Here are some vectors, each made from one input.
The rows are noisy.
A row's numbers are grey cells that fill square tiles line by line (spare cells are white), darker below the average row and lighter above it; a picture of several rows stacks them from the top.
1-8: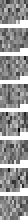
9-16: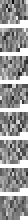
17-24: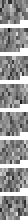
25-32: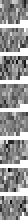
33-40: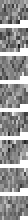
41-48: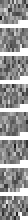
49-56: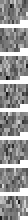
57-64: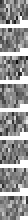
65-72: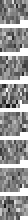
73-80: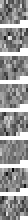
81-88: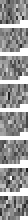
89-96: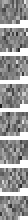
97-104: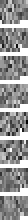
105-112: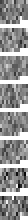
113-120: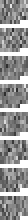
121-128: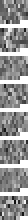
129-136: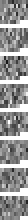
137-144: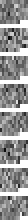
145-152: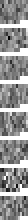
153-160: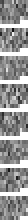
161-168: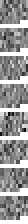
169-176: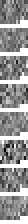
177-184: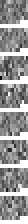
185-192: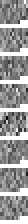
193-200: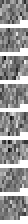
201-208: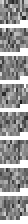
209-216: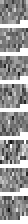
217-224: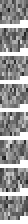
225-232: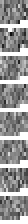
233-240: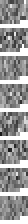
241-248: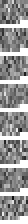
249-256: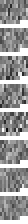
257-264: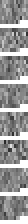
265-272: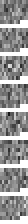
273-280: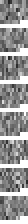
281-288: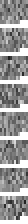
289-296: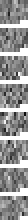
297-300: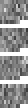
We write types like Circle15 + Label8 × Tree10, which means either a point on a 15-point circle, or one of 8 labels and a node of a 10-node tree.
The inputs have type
Tree9.
